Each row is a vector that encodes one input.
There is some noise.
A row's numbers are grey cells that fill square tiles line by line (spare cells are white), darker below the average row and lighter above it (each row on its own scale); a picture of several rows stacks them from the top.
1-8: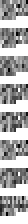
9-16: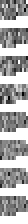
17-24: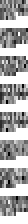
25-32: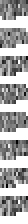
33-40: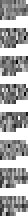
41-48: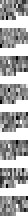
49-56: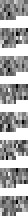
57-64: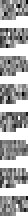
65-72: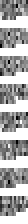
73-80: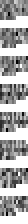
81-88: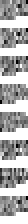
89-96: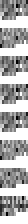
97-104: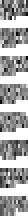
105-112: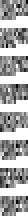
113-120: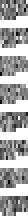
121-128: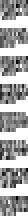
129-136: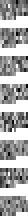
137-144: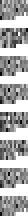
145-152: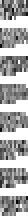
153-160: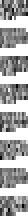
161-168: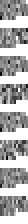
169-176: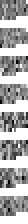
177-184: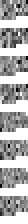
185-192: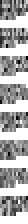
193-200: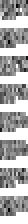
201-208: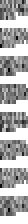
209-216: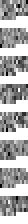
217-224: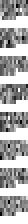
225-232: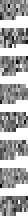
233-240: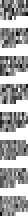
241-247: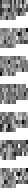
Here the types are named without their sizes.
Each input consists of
either a point on a circle, or a fixed value, or a node of a tree.
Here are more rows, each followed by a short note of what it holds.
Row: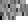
a node of a tree
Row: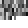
a fixed value
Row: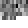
a point on a circle
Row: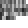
a node of a tree
